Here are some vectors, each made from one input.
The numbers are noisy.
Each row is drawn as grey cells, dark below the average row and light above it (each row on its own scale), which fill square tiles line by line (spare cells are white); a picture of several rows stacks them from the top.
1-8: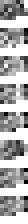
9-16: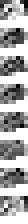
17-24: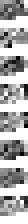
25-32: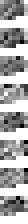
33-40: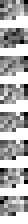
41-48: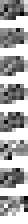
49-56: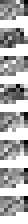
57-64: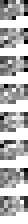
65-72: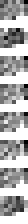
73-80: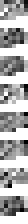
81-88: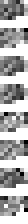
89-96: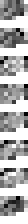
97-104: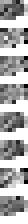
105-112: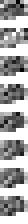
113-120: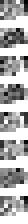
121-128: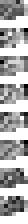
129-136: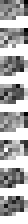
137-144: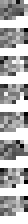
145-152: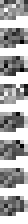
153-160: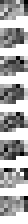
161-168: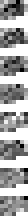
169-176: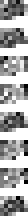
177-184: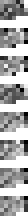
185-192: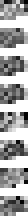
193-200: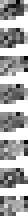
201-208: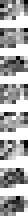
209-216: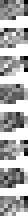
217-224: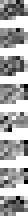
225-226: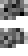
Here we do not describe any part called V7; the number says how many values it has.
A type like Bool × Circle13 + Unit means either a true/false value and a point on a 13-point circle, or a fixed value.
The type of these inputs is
List2(Bool × V7).
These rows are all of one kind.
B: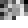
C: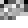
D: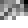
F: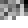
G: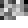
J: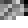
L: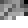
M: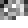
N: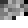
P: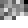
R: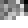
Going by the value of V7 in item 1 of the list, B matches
D, F, P and R.
